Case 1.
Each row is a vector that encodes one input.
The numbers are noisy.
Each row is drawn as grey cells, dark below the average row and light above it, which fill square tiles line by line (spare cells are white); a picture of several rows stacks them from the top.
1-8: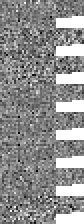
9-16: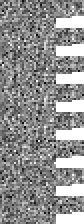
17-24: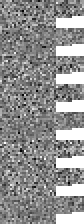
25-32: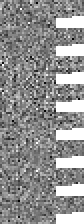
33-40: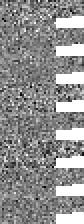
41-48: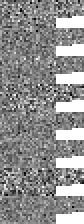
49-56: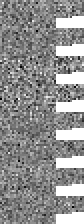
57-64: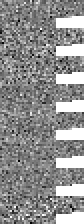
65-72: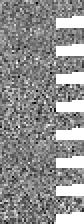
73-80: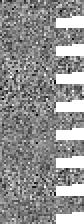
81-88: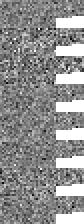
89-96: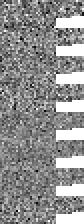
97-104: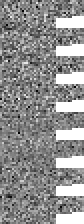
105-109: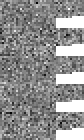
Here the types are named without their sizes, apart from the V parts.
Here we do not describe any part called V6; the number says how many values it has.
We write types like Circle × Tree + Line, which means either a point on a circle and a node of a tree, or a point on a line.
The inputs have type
Bool × Bool × Bool + Line + V6.
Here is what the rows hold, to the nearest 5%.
About 25% of them hold a point on a line. About 50% of them hold three true/false values. The rest hold a value of V6.
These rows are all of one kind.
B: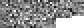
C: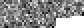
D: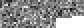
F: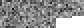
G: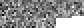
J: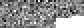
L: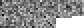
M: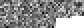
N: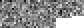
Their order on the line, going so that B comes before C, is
B, J, D, N, F, L, G, M, C.
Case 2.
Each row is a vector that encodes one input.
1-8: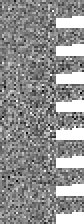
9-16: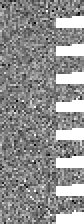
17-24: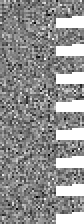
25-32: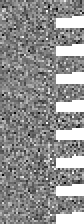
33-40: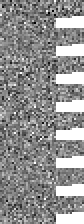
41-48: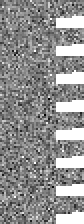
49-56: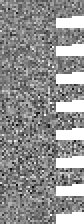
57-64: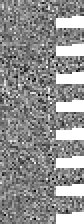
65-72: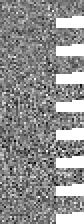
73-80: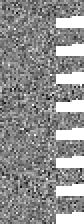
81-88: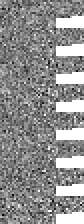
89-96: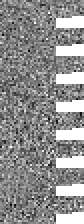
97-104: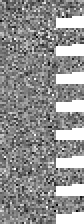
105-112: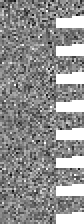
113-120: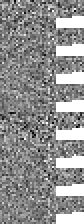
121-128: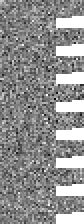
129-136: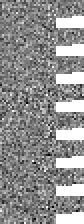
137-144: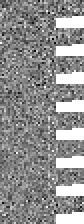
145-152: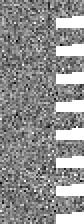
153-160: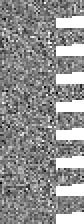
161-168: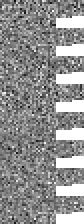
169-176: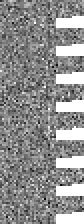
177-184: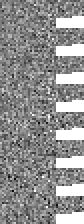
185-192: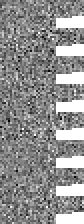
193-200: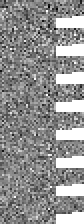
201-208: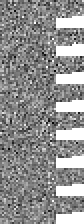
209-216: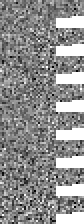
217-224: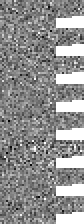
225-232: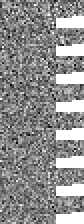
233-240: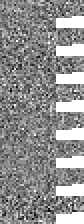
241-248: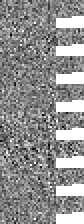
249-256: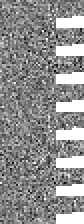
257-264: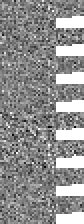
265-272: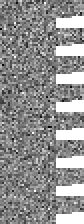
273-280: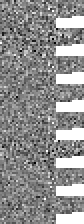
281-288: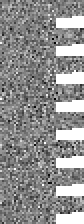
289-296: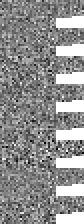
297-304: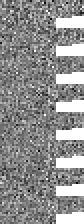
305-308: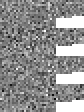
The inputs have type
(Bool × Bool × Bool + Unit) × Line9 + Line13.
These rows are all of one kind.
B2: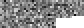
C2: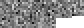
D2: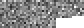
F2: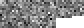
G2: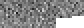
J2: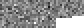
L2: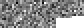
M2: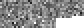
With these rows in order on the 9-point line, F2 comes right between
B2 and J2.
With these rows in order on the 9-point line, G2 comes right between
B2 and C2.
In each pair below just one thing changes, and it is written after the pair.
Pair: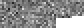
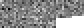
the place on the 9-point line
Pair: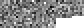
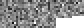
the place on the 9-point line
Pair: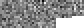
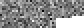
the place on the 9-point line
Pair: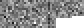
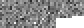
the place on the 9-point line
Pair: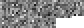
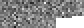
the place on the 9-point line
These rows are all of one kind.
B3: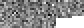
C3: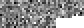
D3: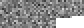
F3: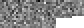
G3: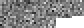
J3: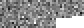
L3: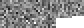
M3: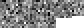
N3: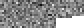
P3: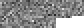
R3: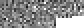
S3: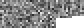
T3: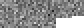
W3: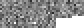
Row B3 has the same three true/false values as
F3, T3 and W3.
